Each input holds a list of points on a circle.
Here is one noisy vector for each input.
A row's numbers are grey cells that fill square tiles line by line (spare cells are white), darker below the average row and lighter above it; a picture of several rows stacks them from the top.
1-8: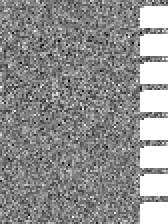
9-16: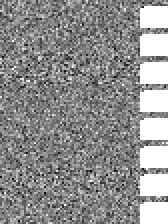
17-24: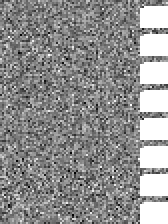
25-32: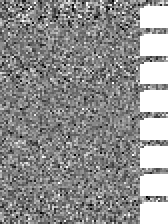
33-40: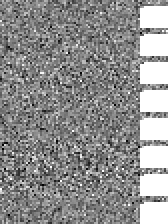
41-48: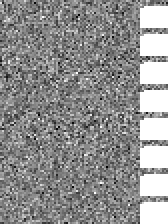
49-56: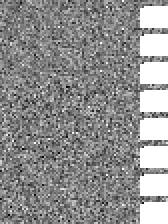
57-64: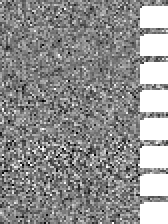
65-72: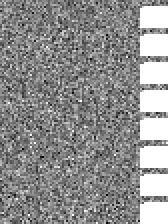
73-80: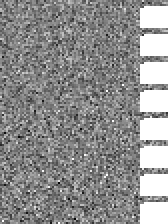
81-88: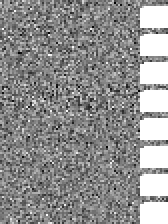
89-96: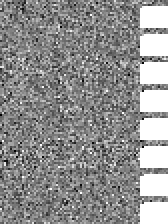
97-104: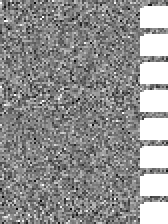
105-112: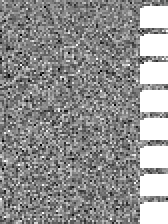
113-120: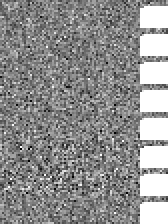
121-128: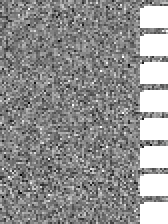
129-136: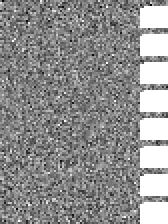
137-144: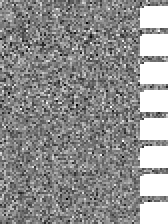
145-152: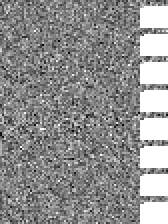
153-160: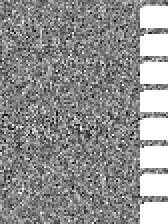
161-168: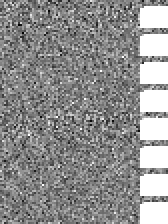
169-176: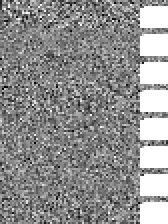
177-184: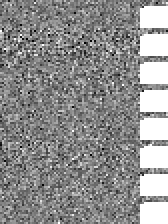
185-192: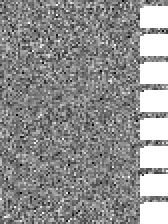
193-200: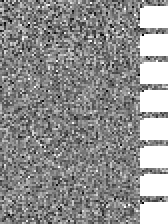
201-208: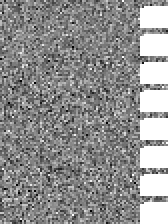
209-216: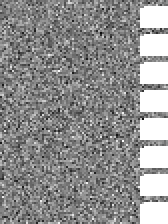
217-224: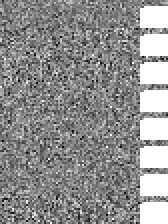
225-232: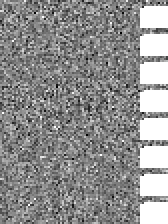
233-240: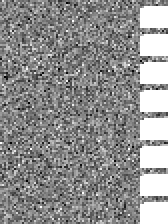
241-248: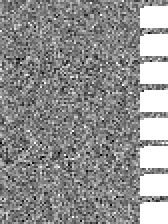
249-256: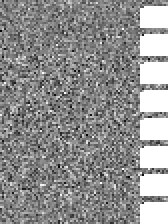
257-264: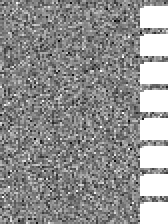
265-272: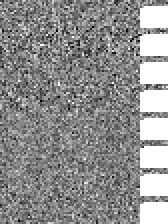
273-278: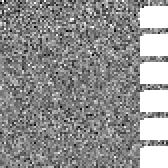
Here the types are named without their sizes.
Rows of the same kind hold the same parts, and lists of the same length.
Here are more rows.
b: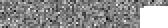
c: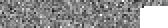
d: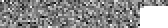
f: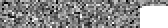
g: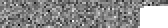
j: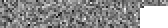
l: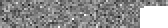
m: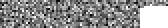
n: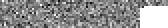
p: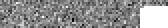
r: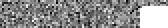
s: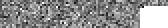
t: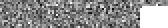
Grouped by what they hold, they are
b, c, j, p, t
d, g, l, n, s
f, m, r

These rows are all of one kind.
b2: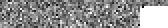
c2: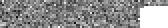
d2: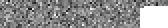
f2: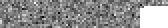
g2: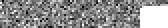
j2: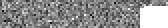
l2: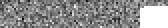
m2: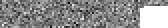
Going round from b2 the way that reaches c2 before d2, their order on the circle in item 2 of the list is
b2, m2, c2, f2, j2, d2, g2, l2.
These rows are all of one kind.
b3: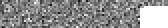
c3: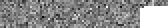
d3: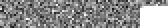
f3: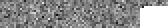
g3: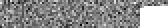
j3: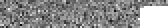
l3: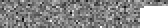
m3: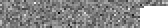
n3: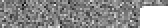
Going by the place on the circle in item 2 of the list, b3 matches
d3 and m3.
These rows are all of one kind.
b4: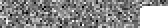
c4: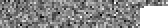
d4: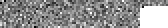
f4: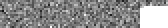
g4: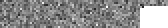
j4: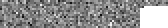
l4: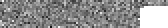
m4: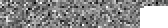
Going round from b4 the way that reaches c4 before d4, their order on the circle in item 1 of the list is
b4, m4, j4, f4, c4, g4, d4, l4.
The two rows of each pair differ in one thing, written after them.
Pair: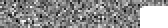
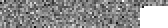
the place on the circle in item 1 of the list
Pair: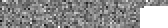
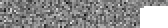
the place on the circle in item 2 of the list
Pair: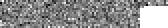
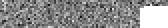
the place on the circle in item 1 of the list
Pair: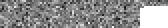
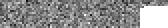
the place on the circle in item 1 of the list
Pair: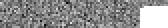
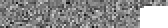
the place on the circle in item 1 of the list
